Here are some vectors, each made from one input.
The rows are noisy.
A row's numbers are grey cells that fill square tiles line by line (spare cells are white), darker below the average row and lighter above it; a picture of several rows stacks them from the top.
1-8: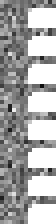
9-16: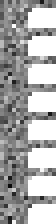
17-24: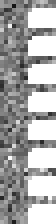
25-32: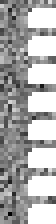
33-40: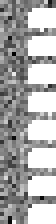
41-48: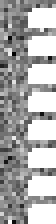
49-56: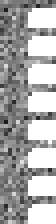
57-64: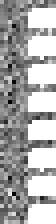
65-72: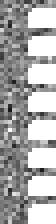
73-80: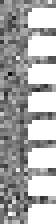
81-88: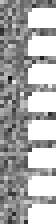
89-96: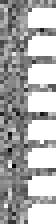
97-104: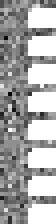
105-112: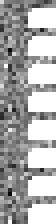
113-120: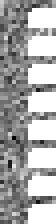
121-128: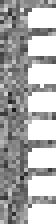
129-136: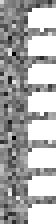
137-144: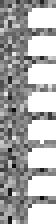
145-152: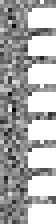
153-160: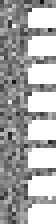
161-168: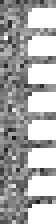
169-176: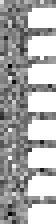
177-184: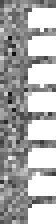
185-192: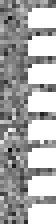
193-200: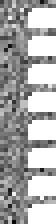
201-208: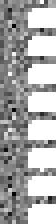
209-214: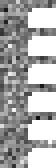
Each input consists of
a point on each of three 5-point lines, together with either a point on each of two 5-point lines, or a point on a 7-point line.
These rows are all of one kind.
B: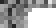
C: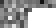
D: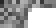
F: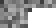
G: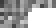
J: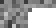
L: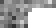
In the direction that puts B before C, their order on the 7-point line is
B, J, L, F, G, C, D.
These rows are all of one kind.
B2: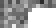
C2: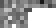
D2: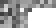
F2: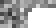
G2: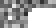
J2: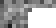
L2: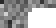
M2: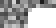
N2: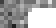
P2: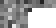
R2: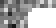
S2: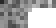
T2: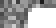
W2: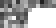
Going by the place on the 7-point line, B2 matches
F2, M2, T2 and W2.
